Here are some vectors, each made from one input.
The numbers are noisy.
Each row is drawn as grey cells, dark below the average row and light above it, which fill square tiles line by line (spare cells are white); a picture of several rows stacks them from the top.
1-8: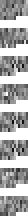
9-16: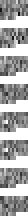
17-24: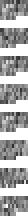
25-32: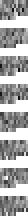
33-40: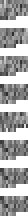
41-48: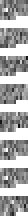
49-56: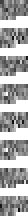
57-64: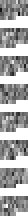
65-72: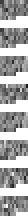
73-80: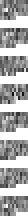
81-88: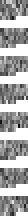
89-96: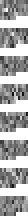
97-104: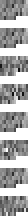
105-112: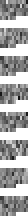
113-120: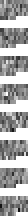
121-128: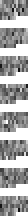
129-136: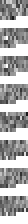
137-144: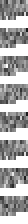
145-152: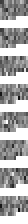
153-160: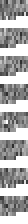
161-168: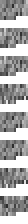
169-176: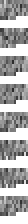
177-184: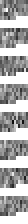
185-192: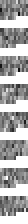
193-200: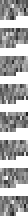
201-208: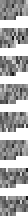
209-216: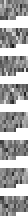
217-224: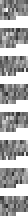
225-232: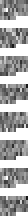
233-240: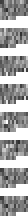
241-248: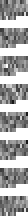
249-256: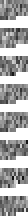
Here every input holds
a point on an 11-point circle.
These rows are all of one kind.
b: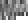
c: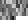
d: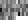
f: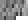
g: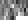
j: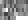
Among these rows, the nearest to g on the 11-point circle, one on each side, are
c and j.
